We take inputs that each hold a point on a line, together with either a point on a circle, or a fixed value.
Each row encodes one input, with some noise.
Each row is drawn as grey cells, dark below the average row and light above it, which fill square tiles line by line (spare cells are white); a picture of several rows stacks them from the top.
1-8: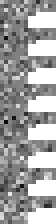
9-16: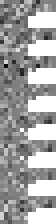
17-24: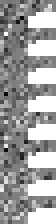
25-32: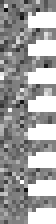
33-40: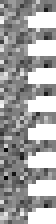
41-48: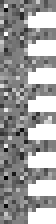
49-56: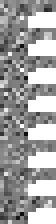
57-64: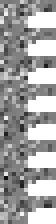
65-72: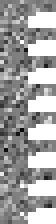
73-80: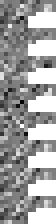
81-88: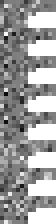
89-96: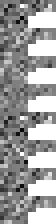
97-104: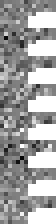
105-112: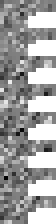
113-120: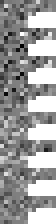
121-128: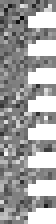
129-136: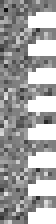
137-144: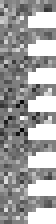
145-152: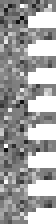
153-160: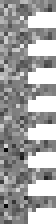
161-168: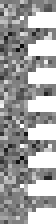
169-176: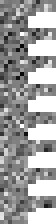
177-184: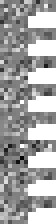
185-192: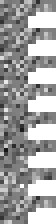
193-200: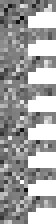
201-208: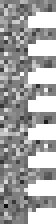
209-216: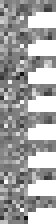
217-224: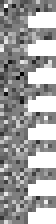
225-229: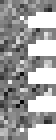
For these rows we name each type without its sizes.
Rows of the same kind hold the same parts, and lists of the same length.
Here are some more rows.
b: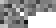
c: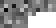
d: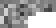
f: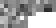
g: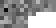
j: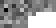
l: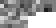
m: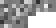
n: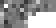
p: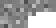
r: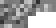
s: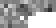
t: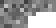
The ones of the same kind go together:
b, m, r
c, d, f, g, j, l, n, p, s, t

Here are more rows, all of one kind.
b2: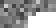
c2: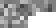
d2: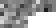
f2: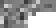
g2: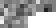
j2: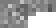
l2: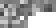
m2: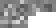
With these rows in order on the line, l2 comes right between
c2 and g2.
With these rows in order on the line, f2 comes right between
b2 and j2.
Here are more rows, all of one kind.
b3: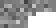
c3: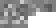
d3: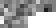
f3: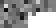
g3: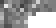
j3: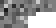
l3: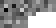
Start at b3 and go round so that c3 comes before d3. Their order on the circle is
b3, c3, j3, g3, d3, f3, l3.
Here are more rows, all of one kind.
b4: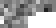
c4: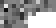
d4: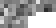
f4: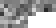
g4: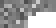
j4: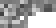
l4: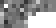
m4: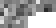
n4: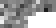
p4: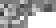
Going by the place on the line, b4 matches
d4, f4 and m4.
